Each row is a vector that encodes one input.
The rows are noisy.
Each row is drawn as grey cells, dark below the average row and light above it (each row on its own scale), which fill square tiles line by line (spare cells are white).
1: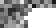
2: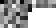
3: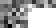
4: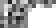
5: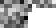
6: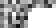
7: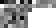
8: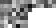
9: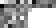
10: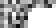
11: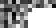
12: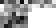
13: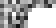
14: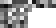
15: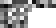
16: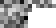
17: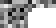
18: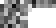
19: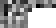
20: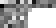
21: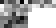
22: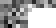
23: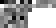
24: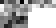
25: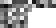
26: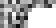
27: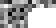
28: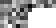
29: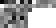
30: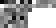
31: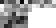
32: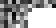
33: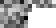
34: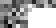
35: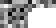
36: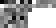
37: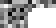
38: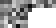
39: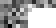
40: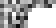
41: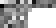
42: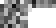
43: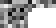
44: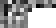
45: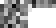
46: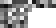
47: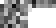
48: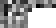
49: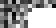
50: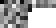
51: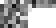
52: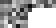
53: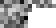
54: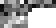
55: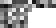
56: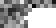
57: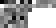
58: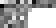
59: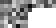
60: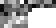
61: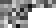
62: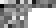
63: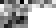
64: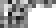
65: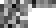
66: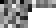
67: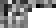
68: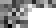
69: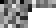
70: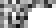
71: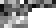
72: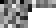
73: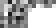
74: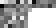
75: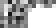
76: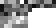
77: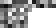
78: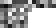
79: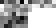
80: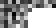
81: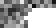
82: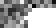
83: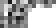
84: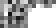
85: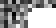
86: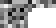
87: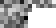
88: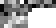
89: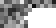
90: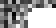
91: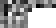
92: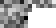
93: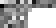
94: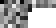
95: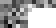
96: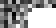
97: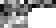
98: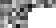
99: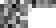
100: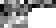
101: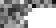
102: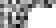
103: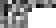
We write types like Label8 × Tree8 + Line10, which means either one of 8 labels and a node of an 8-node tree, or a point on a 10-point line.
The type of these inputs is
Bool × Bool × Bool × Bool.
